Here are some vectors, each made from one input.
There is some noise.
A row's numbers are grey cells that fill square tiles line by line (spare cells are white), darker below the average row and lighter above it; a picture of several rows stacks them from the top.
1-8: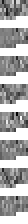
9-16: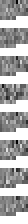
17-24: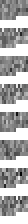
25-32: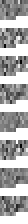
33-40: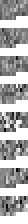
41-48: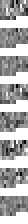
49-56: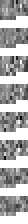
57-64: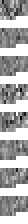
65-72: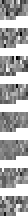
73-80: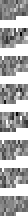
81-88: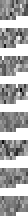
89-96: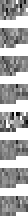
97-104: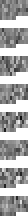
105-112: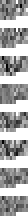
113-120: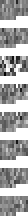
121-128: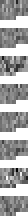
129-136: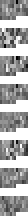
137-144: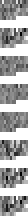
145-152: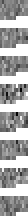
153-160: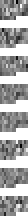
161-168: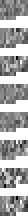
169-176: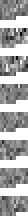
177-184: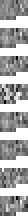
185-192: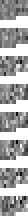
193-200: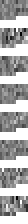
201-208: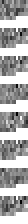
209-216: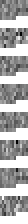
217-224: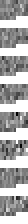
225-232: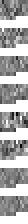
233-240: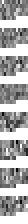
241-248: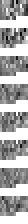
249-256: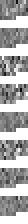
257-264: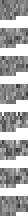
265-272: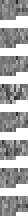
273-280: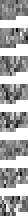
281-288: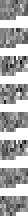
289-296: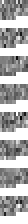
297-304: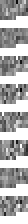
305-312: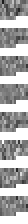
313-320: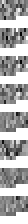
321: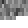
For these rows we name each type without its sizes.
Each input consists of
either a label and a true/false value, or a node of a tree.
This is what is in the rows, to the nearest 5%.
About 30% of them hold a label and a true/false value. The rest hold a node of a tree.
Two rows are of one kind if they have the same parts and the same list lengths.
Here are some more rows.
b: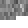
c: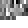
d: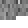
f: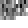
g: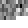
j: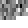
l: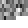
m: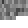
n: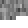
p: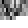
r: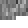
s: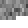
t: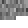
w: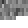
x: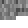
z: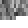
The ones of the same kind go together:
b, c, d, m, n, p, r, s, t, w, x, z
f, g, j, l

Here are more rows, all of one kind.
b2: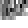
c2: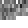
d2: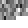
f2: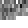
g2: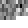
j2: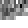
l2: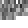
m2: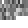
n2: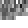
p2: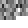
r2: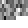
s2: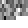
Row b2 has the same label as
d2, r2 and s2.
